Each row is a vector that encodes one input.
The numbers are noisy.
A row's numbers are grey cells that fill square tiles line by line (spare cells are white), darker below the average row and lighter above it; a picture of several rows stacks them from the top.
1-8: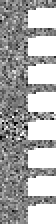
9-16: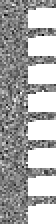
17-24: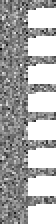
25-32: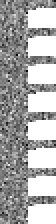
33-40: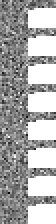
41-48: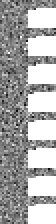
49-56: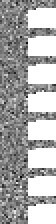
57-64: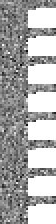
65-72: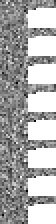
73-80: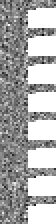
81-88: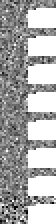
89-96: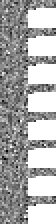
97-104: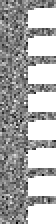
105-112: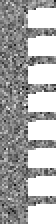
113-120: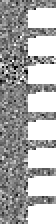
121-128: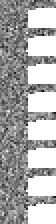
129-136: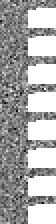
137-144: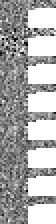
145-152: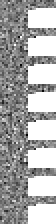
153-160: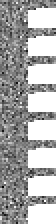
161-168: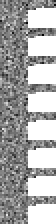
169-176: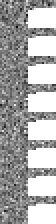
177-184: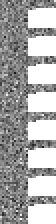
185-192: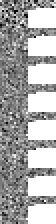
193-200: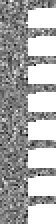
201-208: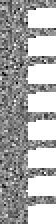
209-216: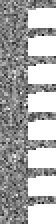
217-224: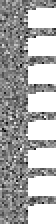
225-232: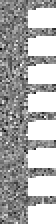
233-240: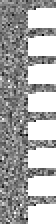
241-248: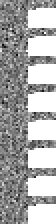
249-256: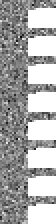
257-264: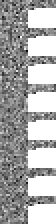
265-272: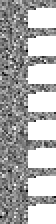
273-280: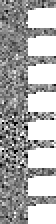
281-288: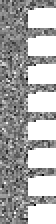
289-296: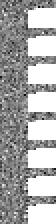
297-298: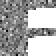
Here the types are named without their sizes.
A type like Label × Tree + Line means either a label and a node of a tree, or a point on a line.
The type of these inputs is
List(Line).
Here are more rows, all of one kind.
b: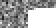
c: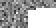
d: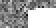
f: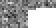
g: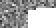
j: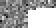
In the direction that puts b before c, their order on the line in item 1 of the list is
b, d, f, g, j, c.
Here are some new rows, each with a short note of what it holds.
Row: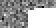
a list of two items
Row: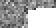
a list of one item
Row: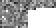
a list of three items
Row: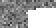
a list of two items
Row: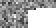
a list of one item
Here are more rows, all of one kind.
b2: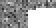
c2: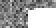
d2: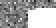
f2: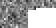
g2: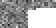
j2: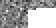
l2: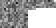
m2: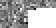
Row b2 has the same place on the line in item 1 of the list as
f2 and g2.
